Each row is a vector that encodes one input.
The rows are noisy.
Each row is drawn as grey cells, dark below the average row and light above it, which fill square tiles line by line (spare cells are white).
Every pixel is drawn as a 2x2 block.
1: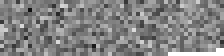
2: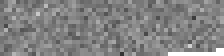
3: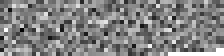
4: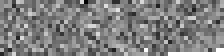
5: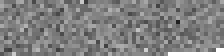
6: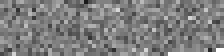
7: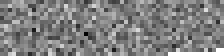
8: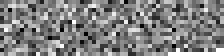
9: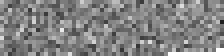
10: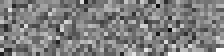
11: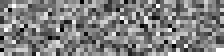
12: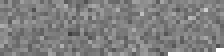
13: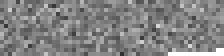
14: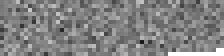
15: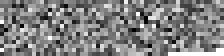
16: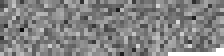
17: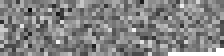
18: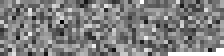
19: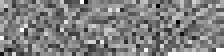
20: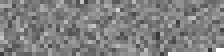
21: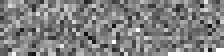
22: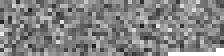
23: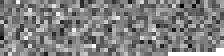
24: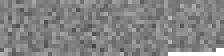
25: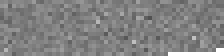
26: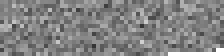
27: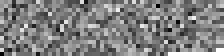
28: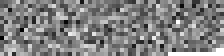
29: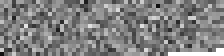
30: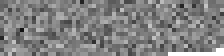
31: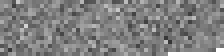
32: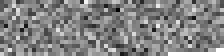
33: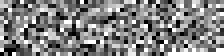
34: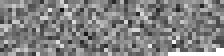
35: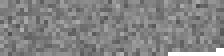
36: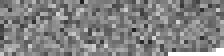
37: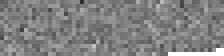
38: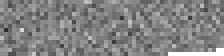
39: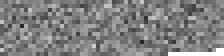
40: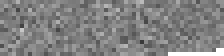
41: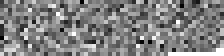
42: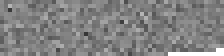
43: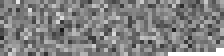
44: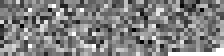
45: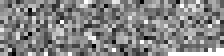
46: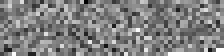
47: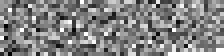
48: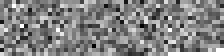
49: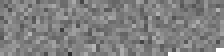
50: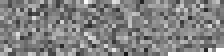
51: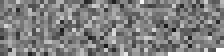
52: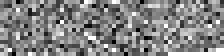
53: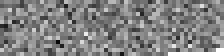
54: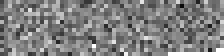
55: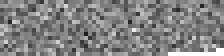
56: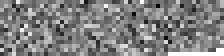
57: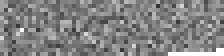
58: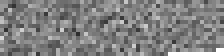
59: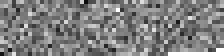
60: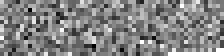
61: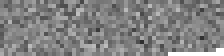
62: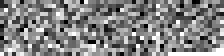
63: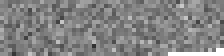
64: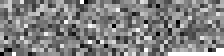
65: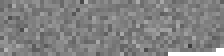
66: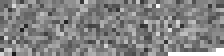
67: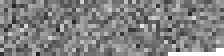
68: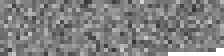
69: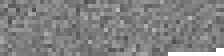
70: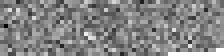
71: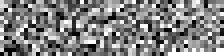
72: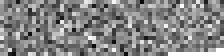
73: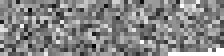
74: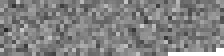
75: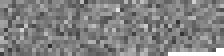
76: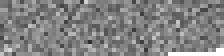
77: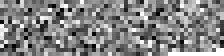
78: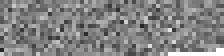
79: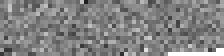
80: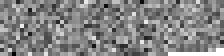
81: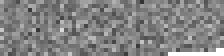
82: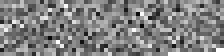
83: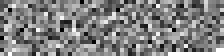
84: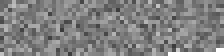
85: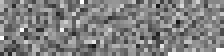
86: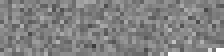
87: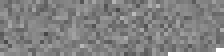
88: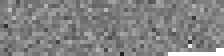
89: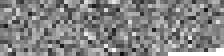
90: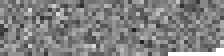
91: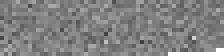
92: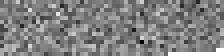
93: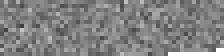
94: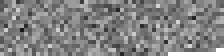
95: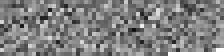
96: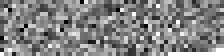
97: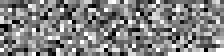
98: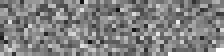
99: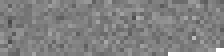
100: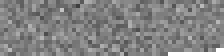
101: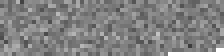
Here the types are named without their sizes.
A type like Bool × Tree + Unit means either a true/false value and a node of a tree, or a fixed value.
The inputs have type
(Bool × Bool × Bool × Bool + Unit) × Label.
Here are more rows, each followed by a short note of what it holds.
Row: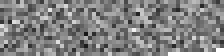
a label and four true/false values
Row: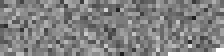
a label
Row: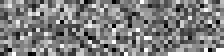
a label
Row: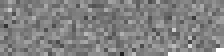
a label
